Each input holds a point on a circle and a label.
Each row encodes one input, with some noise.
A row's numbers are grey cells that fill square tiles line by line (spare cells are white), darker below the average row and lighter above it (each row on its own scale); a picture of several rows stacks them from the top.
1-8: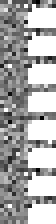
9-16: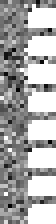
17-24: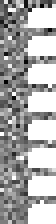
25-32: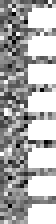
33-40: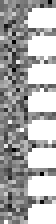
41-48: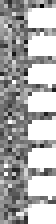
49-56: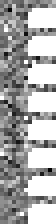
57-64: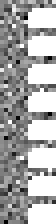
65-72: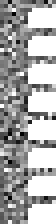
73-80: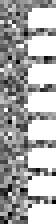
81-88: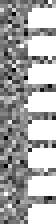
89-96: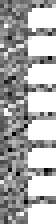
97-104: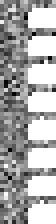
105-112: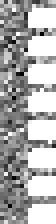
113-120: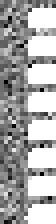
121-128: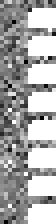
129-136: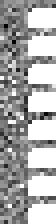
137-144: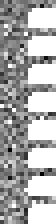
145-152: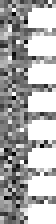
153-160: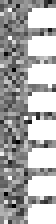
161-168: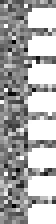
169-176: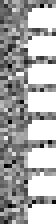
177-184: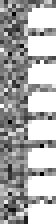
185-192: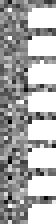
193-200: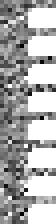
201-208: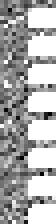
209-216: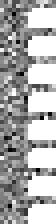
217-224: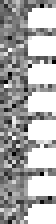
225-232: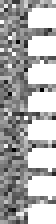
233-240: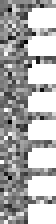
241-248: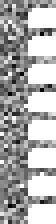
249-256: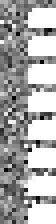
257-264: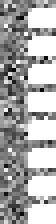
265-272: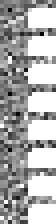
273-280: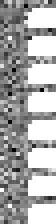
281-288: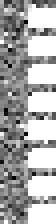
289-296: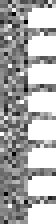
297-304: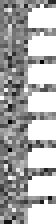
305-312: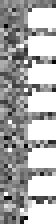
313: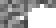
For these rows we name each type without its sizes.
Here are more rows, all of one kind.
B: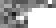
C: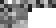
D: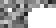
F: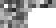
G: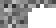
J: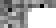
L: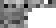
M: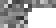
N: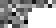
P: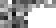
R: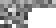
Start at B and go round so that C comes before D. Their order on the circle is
B, M, F, J, C, L, R, D, G, N, P.
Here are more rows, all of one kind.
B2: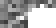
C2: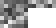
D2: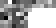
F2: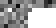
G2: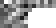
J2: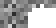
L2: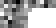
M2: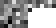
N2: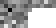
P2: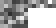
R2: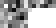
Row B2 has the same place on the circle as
J2 and M2.
